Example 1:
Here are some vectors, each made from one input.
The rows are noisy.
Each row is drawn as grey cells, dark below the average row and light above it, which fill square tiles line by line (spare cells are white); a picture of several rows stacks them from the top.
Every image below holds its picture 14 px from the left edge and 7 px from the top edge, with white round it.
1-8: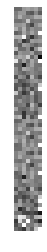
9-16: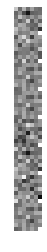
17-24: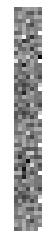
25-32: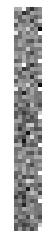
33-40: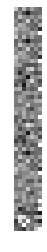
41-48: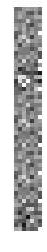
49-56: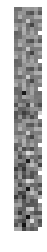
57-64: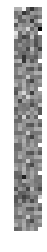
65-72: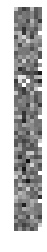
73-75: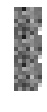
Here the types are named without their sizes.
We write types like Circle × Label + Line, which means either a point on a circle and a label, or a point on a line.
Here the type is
Bool × Bool × Bool + Unit.
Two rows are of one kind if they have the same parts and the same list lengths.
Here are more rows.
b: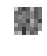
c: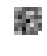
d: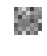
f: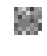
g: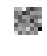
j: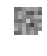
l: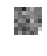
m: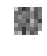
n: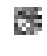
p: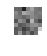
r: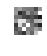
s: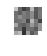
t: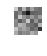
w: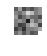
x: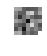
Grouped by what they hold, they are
b, c, d, f, g, j, l, m, p, s, t, w, x
n, r

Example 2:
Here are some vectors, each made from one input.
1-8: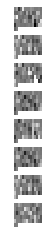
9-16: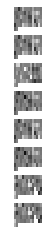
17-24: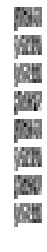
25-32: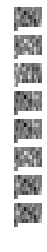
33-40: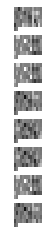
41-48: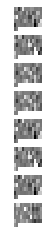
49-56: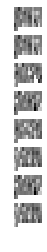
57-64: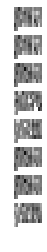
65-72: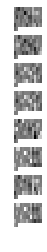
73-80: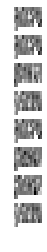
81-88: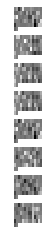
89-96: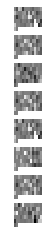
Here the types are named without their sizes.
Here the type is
Bool × Bool × Bool.
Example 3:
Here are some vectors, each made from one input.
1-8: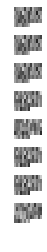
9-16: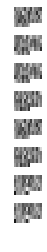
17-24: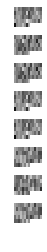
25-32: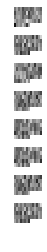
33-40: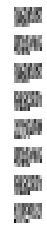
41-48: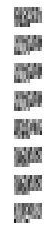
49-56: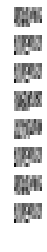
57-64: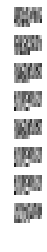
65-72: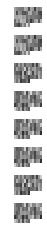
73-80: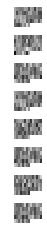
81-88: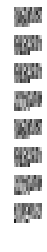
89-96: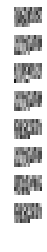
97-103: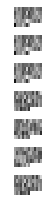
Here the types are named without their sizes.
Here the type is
Label.
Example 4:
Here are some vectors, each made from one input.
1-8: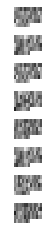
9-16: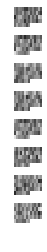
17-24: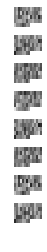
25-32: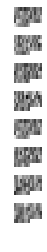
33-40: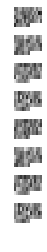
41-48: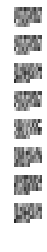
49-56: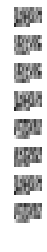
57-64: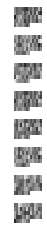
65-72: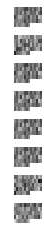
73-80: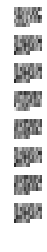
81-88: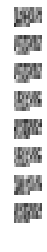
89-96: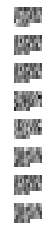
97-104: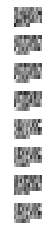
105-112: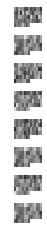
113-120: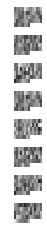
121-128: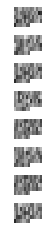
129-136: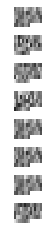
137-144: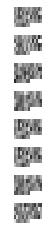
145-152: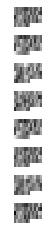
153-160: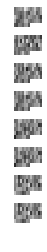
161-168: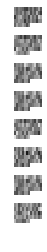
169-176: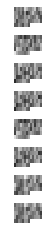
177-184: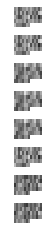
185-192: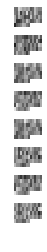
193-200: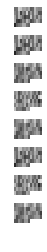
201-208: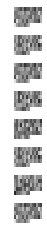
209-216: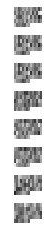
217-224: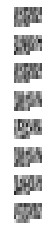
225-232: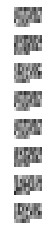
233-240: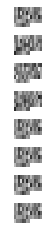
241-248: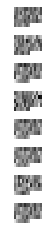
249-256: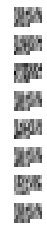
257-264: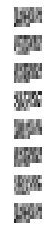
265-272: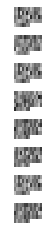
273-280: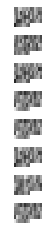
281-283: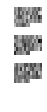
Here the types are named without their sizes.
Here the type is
Circle.
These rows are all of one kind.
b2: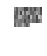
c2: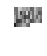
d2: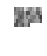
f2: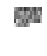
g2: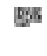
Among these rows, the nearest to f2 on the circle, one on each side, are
b2 and g2.
